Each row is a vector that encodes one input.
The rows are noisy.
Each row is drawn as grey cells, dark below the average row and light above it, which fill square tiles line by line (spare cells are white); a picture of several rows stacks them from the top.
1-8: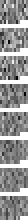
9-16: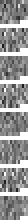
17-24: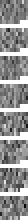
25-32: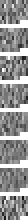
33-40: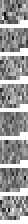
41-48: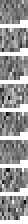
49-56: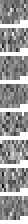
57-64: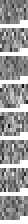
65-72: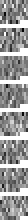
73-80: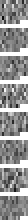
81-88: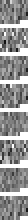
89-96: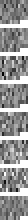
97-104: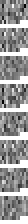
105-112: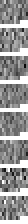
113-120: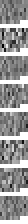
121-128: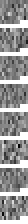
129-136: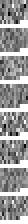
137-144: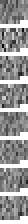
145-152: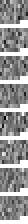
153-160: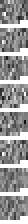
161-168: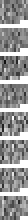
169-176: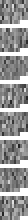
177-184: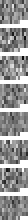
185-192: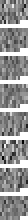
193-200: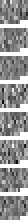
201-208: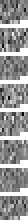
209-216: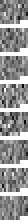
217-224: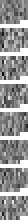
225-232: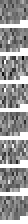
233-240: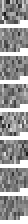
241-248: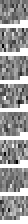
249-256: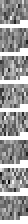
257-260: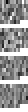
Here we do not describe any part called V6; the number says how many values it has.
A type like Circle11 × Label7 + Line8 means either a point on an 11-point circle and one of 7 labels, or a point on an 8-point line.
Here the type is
Bool × (Line3 × Line9 × Tree9 + Unit) × V6 + Line8.
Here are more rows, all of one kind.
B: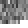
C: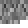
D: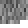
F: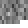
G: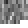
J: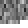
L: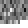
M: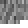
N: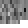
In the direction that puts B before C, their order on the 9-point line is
D, G, J, F, N, M, B, L, C.
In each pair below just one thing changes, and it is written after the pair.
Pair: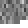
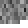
the node of the tree
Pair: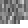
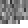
the place on the 3-point line
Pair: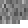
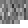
the value of V6
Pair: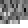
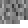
the node of the tree
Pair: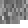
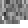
the node of the tree
